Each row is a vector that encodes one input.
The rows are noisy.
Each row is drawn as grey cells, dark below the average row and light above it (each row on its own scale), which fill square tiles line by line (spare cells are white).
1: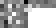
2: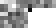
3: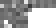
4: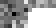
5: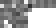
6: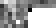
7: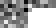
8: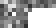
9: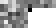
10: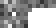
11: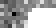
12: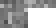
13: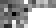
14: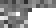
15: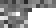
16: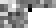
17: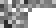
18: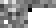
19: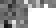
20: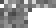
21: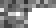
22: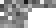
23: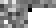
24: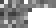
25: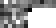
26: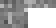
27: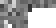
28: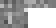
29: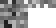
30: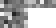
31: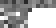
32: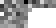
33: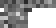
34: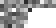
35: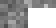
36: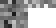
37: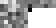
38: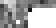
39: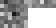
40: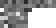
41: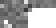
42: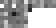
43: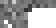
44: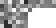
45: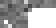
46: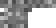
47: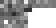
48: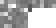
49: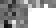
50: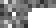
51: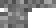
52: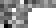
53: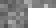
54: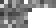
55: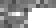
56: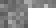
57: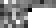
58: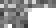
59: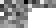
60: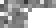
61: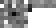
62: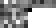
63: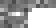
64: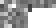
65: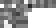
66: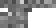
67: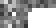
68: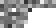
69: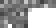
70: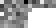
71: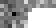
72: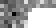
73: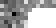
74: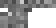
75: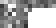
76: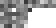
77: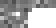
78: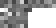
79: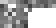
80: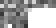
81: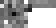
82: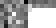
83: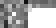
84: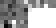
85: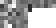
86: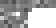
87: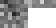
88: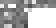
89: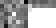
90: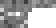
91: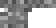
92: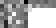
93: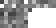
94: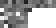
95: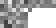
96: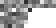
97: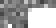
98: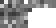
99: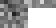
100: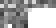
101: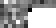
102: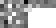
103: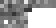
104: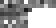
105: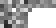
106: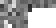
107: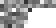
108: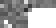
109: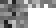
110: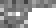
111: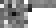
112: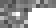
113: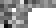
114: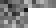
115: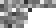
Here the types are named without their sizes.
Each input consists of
either a point on a line, or four true/false values.
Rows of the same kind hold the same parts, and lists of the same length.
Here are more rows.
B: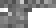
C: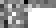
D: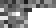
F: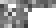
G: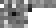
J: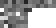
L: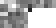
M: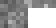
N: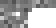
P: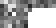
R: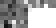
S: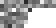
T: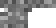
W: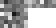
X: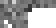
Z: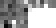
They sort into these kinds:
B, D, J, N, T
C, F, G, L, M, P, R, S, W, X, Z

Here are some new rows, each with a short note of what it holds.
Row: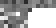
a point on a line
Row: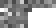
a point on a line
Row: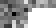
four true/false values
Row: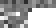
a point on a line
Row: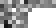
four true/false values
